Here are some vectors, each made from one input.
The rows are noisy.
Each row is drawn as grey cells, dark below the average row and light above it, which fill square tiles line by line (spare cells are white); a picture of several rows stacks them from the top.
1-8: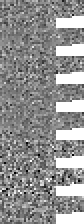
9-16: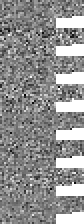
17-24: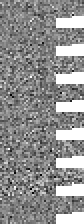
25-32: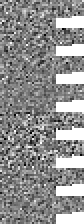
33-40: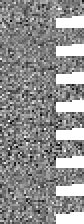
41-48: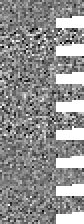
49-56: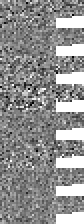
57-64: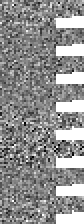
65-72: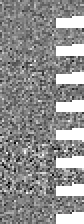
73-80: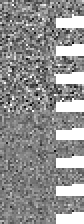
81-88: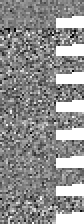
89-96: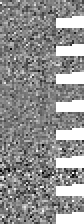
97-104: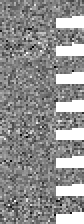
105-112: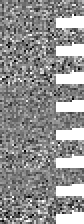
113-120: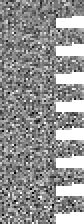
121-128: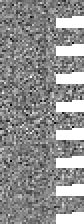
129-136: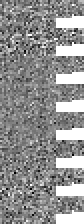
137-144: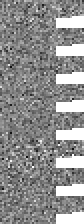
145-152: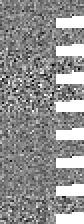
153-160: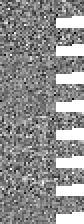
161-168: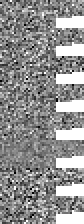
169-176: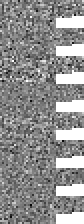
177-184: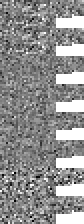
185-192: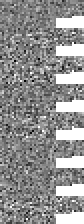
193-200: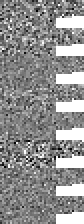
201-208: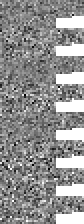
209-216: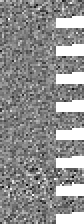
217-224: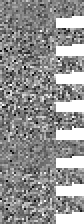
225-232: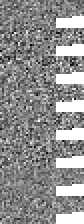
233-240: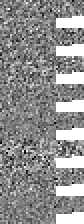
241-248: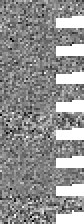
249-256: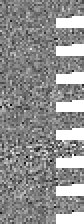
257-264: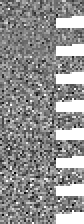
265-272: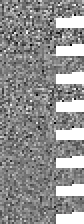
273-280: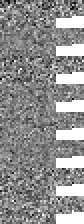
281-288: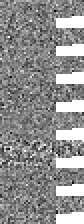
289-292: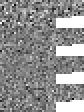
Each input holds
either a fixed value, or one of 8 labels and three true/false values, or a node of a 7-node tree.
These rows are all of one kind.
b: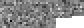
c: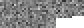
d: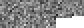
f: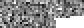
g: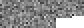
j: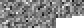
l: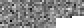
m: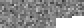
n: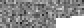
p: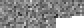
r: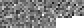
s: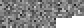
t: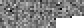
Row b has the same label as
d and p.
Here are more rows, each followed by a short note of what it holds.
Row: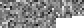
one of 8 labels and three true/false values
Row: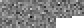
one of 8 labels and three true/false values
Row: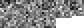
a fixed value
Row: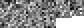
a fixed value
